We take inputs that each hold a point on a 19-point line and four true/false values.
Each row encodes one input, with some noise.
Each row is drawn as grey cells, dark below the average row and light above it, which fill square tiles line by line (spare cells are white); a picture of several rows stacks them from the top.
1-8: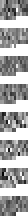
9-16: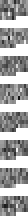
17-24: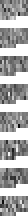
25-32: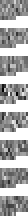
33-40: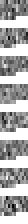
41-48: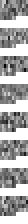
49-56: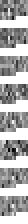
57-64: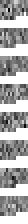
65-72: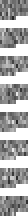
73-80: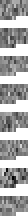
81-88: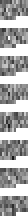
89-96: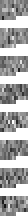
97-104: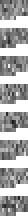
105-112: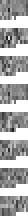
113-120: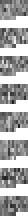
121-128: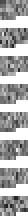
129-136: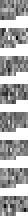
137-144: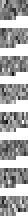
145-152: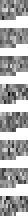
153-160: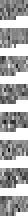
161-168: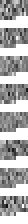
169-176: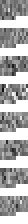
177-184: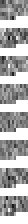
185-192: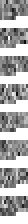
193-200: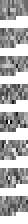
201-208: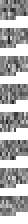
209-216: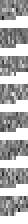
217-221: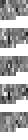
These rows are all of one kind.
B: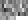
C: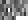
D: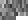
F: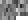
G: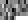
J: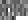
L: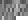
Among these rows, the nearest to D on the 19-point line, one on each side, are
G and J.
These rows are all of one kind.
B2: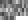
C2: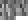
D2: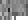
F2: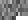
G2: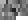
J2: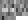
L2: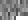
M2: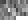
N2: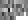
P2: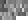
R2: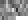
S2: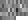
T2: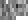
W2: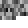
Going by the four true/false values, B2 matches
C2, M2 and R2.
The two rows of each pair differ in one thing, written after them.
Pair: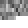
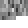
one of the four true/false values
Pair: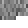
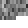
the place on the 19-point line
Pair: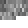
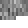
one of the four true/false values
